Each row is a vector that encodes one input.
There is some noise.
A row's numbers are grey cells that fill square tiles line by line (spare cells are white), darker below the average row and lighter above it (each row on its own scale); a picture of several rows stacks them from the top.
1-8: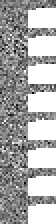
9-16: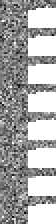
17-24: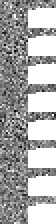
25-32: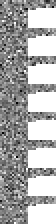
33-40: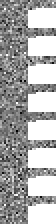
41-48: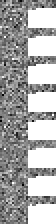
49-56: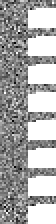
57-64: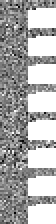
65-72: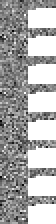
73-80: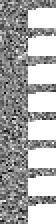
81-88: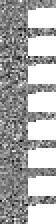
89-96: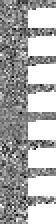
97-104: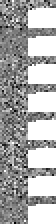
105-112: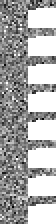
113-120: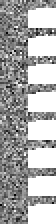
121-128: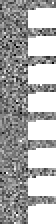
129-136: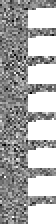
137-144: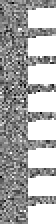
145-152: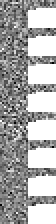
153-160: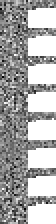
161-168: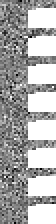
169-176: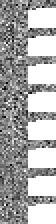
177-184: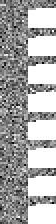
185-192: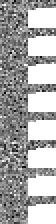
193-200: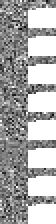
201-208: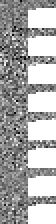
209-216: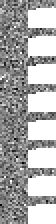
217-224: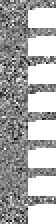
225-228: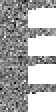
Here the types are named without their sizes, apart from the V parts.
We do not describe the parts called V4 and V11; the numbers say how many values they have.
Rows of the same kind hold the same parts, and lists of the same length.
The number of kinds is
3.
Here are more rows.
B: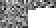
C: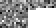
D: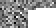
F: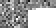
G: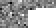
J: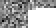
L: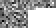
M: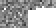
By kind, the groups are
B, C, F, G, M
D, L
J

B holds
a point on a line and a true/false value.
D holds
a true/false value and a value of V4.
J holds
a value of V11.
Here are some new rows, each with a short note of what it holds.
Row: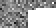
a point on a line and a true/false value
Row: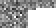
a point on a line and a true/false value
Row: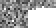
a point on a line and a true/false value
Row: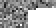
a true/false value and a value of V4
